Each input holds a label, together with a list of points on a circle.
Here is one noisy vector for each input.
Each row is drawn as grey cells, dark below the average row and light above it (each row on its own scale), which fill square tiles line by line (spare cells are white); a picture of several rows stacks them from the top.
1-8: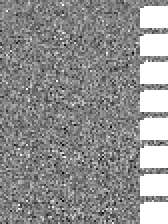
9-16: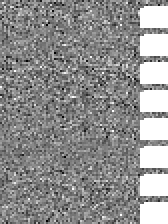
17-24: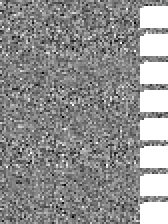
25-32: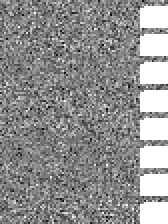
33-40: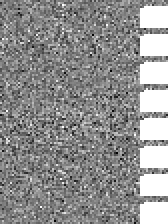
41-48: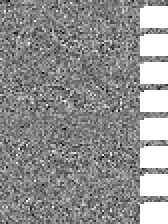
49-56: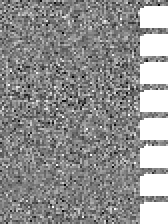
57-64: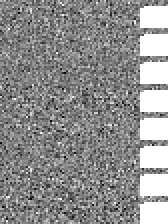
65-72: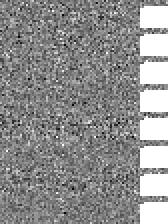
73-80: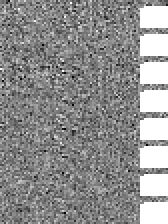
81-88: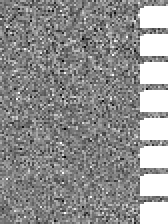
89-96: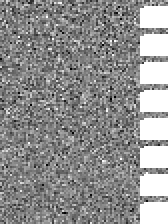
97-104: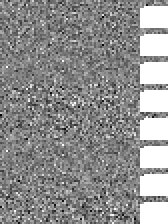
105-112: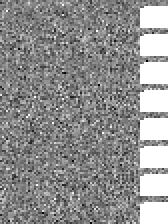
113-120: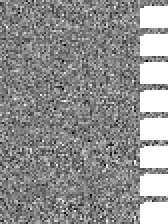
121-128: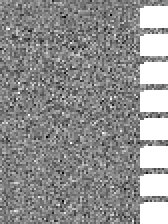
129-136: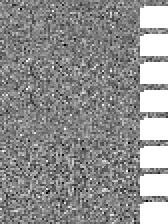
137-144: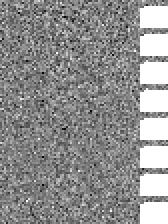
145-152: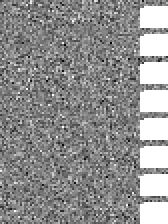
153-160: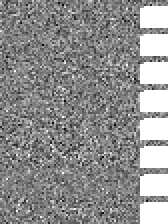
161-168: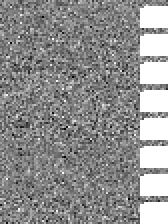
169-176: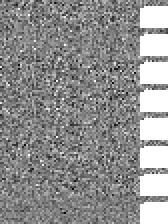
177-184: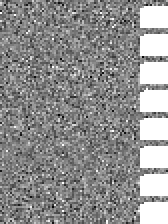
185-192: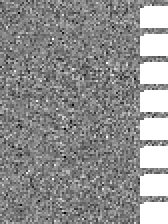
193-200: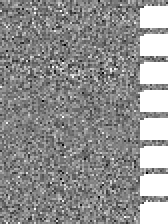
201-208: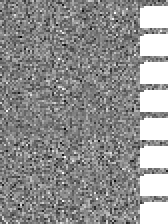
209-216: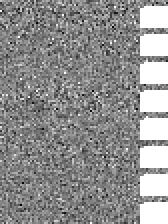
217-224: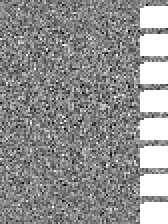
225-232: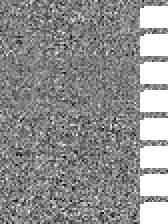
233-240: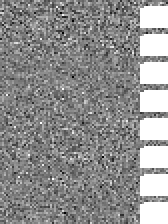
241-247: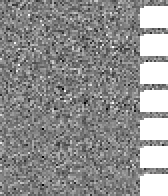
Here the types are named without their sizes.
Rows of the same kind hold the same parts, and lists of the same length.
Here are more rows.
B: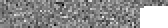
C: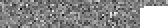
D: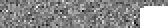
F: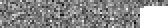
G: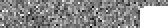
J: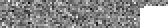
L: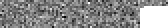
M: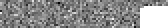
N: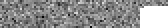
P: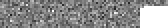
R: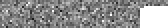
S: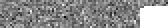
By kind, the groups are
B, N, S
C, F, J, L, M, P
D, G, R

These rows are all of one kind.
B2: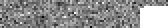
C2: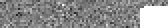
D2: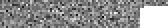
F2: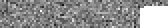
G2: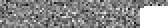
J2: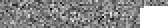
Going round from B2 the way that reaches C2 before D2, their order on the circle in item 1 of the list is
B2, G2, J2, C2, D2, F2.
